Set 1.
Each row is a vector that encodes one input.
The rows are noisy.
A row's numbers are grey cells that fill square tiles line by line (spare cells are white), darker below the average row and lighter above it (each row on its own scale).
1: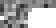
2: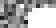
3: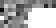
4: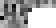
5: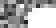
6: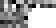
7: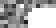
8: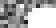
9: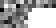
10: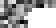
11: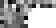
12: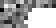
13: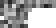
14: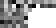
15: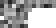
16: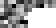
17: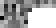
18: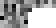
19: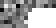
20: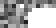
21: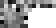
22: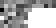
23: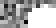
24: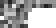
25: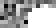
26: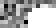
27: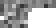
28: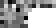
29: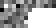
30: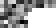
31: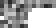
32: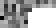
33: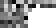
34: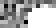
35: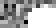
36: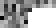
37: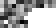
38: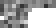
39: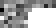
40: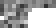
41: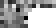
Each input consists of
either a point on a 6-point circle, or a point on a 4-point line.
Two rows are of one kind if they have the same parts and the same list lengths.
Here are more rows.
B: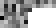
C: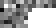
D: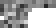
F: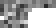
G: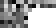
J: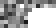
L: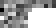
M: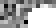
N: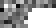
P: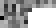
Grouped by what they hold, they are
B, J, M, P
C, D, F, G, L, N

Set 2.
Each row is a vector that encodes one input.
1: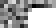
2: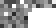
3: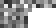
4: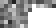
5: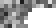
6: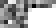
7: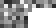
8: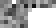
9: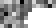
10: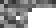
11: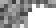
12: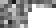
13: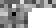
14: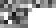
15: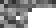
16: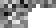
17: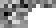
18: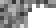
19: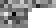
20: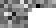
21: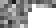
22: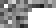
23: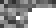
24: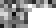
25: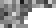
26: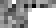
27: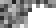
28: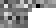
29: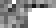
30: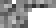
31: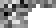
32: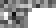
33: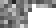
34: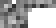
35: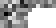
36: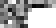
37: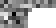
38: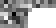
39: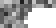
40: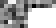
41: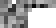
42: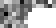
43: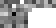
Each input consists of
a list of up to two points on a 4-point line.
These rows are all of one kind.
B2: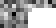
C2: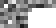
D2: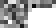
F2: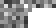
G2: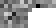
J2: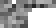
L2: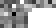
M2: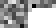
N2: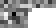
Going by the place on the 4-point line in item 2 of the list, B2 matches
D2, M2 and N2.
